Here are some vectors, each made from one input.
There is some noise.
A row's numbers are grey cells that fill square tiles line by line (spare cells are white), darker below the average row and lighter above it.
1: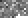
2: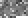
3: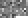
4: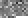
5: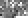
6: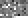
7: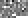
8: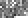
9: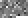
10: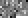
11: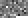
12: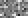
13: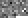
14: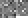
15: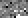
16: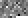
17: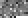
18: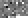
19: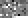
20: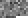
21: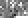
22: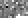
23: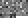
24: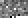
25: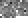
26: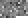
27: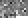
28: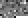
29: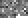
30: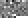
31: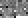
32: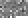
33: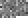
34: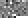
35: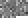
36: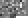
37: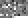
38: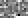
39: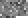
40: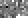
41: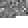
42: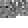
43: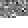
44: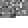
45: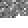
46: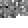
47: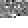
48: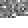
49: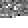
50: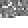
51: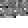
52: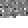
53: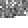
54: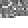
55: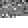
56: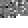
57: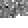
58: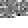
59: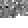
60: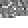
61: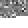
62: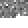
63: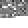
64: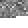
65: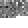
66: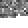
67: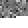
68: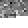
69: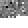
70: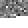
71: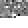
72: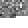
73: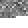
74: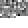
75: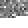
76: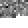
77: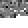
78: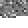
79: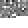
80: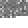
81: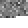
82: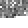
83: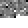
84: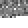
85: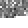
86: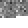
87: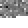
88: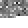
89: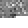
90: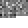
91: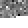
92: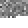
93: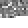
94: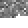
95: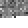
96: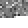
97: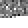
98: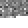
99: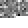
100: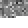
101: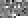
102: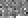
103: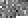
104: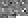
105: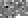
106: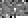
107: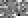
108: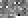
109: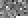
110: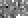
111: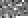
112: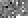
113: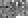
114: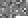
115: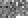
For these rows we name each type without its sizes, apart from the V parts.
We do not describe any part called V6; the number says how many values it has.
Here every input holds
three true/false values, together with either a point on a line, or a value of V6.
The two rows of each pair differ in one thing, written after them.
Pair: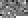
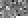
one of the three true/false values
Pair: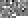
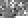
the place on the line
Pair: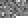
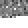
the place on the line
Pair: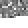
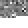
the place on the line
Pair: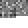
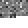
one of the three true/false values
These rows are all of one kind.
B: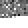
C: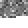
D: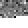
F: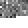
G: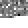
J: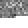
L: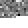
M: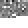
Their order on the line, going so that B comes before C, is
B, G, C, D, M, L, J, F.
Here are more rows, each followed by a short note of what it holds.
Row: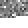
a point on a line and three true/false values
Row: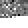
a point on a line and three true/false values
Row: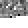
a point on a line and three true/false values
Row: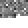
three true/false values and a value of V6
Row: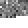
a point on a line and three true/false values
